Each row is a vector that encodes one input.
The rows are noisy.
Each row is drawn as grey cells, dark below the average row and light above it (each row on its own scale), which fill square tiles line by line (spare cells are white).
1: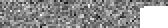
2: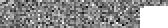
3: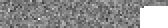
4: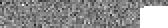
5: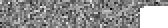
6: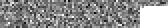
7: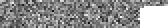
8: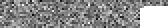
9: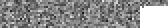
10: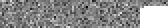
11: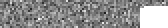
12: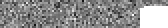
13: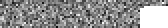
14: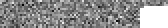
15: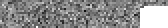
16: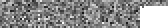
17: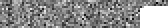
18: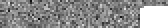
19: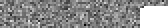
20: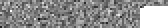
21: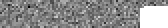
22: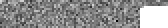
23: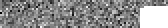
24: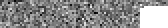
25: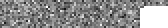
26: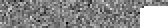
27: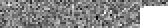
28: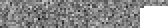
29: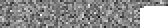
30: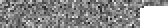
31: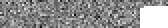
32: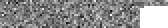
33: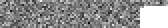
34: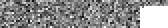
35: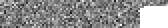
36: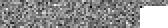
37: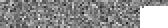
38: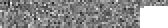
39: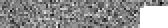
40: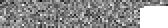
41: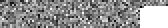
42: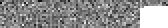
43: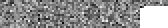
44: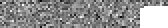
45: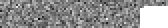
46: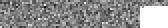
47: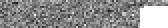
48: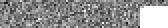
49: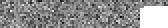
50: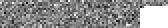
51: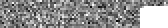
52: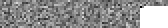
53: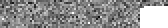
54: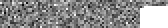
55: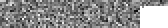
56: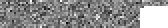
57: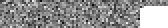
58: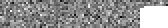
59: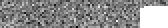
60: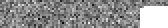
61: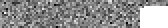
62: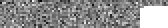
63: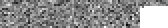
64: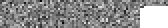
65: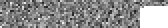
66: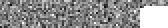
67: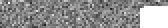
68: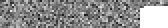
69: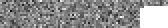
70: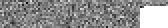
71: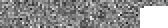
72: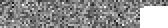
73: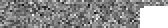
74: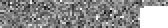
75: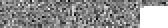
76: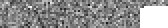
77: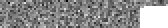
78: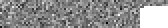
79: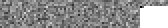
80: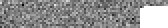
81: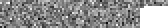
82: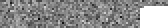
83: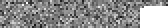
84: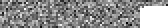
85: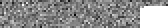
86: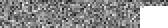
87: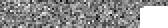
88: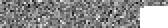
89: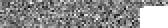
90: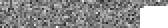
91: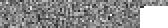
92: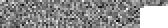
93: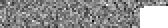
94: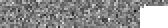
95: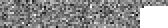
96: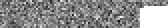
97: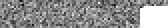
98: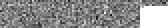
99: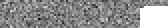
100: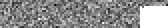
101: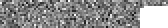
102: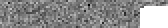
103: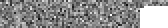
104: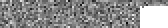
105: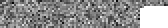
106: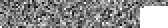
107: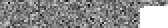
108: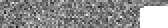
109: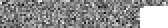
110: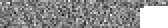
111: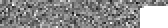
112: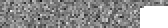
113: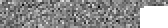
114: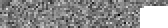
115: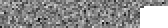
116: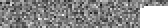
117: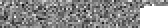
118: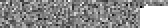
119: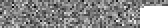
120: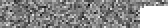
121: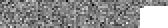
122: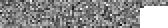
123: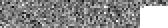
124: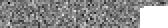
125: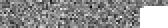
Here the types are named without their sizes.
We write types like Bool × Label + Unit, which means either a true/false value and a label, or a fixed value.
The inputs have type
Label × Line × Tree.
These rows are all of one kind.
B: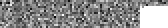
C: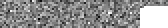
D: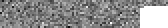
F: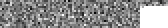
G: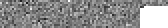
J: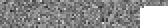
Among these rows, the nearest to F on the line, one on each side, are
C and J.
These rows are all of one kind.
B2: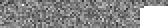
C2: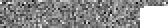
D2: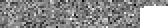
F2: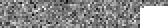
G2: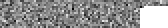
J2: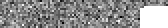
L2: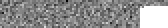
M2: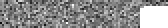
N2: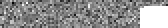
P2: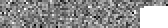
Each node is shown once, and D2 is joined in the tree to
C2.
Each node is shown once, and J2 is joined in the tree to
L2, M2 and P2.
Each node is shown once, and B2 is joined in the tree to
G2 and M2.
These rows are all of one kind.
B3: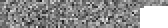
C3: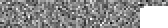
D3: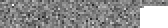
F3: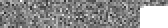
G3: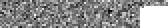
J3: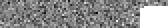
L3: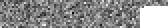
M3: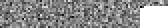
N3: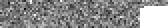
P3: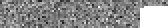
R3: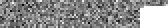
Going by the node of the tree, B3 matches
F3, G3, J3 and N3.
